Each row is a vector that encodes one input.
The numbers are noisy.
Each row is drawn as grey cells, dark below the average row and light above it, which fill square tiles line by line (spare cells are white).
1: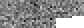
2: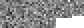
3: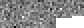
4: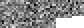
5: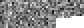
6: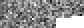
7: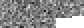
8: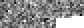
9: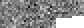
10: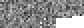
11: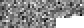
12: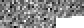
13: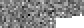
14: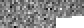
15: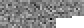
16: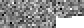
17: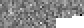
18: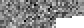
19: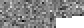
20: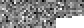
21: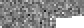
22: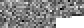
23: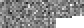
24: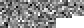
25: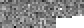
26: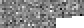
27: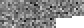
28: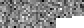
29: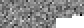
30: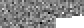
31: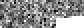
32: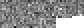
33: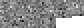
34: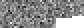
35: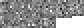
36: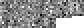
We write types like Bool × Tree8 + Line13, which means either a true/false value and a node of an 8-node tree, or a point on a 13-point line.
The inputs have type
Label5 × Label5.
